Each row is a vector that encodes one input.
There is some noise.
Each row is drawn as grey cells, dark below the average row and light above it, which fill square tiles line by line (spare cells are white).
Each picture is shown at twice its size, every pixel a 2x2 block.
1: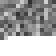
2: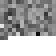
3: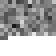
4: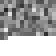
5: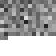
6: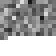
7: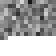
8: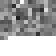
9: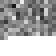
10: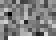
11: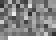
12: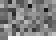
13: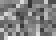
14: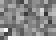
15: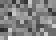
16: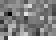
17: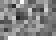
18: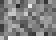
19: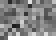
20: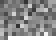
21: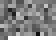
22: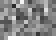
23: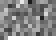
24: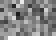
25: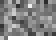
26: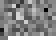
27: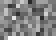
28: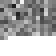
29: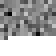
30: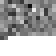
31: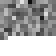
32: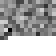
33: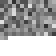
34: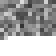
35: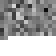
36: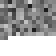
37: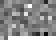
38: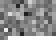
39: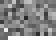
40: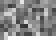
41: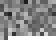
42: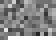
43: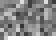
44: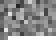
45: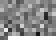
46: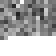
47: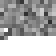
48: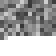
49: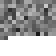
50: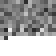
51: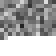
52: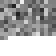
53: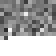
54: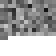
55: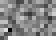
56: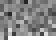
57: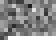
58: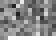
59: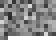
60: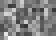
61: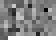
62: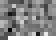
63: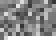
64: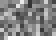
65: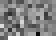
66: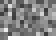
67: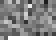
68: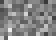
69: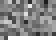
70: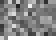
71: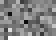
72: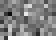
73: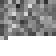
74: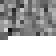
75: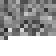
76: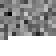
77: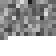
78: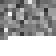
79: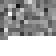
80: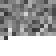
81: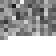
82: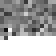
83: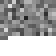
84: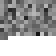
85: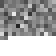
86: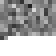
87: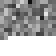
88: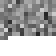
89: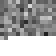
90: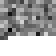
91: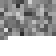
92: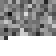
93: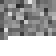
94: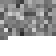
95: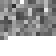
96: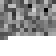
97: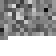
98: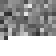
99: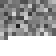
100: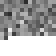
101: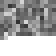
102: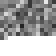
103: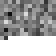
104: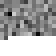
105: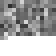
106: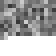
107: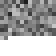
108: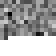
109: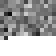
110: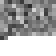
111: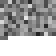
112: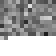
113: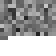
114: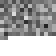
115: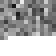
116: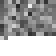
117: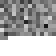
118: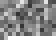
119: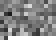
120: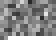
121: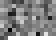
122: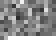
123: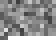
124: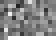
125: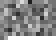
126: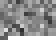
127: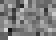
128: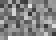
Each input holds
one of 5 labels, together with either a fixed value, or three true/false values.
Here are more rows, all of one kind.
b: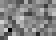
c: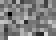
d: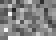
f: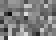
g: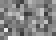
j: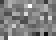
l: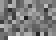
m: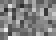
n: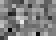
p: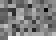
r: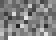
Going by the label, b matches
c and n.
